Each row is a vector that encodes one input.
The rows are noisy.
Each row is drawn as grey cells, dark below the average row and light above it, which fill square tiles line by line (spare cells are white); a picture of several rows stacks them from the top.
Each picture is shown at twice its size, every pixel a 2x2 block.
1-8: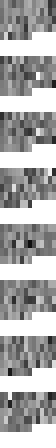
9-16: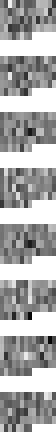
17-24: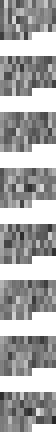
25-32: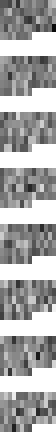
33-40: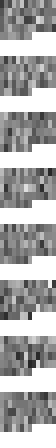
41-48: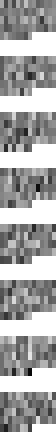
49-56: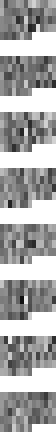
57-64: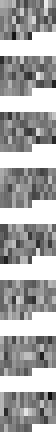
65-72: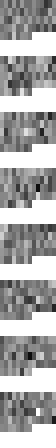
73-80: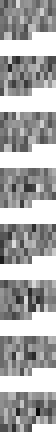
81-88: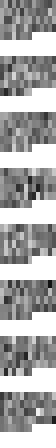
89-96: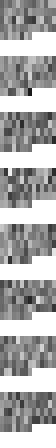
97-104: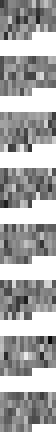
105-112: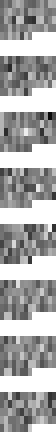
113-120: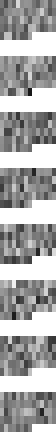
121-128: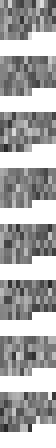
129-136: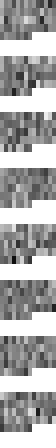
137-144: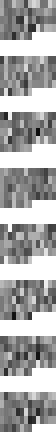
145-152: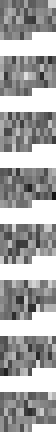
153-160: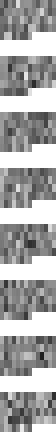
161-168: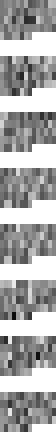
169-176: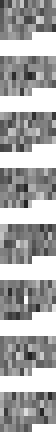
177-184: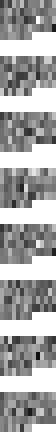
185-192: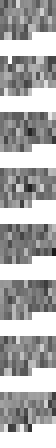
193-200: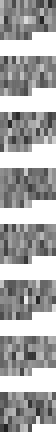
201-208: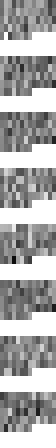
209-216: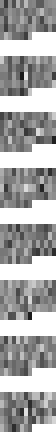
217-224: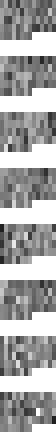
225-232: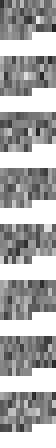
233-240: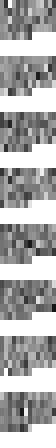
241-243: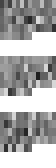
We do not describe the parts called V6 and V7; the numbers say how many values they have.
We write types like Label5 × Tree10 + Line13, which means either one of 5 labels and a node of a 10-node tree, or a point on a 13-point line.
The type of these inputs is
(Label9 + Tree10) × V6 + Line9 × List2(V7).
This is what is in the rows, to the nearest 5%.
About 55% of them hold a point on a 9-point line, together with a list of up to two values of V7. The rest hold a value of V6, together with either one of 9 labels, or a node of a 10-node tree.
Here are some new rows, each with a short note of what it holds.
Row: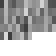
one of 9 labels and a value of V6
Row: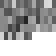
a node of a 10-node tree and a value of V6
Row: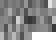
a point on a 9-point line, together with a list of two items
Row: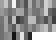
a node of a 10-node tree and a value of V6
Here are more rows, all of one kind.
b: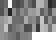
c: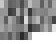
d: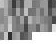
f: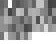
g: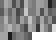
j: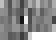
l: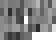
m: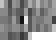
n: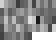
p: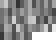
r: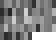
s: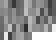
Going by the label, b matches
g, l and r.
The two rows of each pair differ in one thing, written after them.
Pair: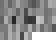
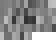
the place on the 9-point line
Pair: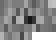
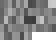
the value of V7 in item 1 of the list
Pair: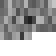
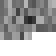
the value of V7 in item 2 of the list
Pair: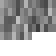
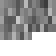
the value of V7 in item 2 of the list
